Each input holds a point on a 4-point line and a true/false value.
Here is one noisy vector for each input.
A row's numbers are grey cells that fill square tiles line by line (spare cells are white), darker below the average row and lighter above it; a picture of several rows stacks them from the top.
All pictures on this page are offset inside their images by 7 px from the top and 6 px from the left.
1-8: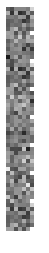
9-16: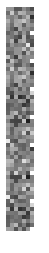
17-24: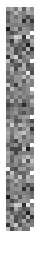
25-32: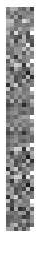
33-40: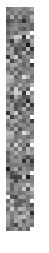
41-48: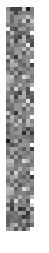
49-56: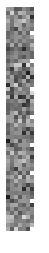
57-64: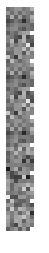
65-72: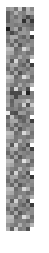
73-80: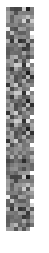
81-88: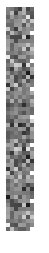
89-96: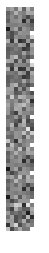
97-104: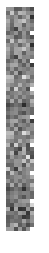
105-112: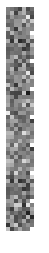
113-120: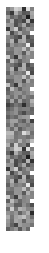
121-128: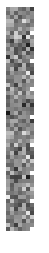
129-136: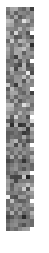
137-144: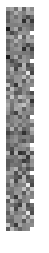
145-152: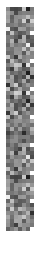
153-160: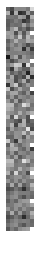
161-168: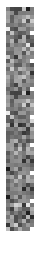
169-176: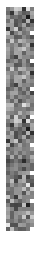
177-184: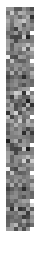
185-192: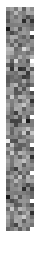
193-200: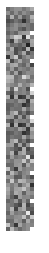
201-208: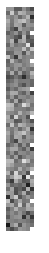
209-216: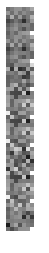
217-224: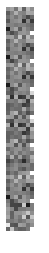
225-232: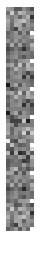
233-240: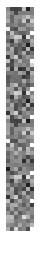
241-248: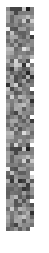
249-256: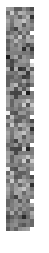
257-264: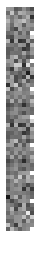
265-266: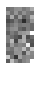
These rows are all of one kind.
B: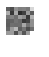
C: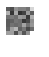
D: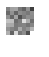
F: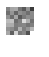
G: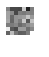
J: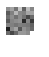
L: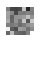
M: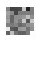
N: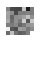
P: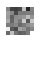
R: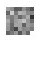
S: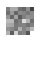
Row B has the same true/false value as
C and J.
